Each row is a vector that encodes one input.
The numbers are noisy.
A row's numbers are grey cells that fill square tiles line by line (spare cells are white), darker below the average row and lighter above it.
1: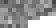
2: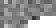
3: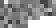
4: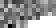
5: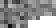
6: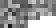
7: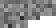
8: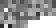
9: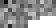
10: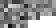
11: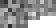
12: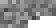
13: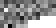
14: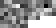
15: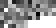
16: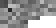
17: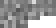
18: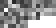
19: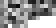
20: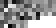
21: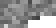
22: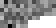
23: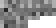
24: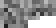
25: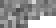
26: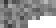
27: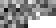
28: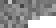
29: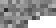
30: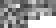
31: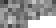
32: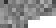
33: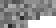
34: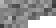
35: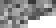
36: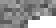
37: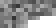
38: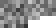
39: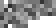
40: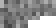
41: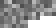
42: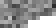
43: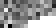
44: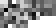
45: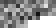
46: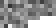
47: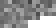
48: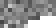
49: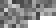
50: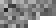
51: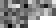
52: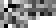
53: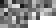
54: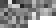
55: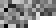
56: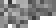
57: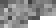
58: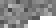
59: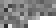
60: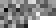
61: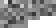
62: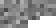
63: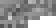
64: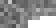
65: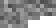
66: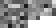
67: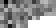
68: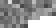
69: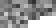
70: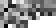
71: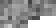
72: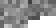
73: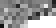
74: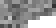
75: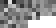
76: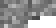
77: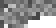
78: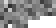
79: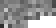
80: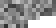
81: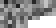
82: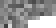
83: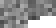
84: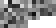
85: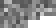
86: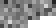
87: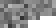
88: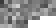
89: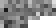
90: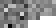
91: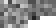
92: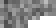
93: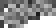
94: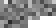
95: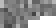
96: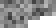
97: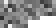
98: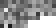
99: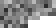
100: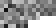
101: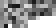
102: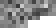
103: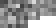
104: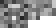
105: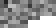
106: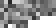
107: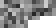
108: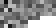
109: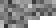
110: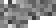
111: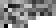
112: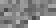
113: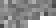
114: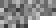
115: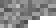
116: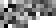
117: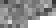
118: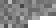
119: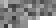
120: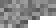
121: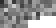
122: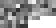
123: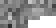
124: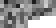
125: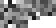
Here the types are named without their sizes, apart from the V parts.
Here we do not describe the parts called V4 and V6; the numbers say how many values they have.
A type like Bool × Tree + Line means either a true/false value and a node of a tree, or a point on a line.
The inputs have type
Line × (Line + V6) × V4.
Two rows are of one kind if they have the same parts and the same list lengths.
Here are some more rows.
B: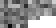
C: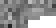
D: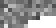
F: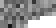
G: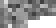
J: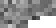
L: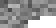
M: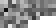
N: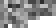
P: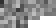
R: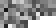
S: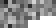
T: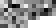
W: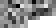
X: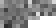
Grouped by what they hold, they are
B, C, F, L, M, R, S, T, X
D, G, J, N, P, W

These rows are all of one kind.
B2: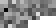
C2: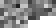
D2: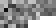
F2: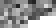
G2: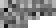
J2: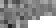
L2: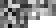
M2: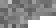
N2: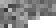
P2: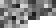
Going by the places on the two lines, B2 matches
C2, D2, J2 and M2.
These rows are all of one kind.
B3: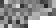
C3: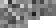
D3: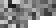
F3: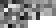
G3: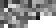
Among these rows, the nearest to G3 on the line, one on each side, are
C3 and F3.
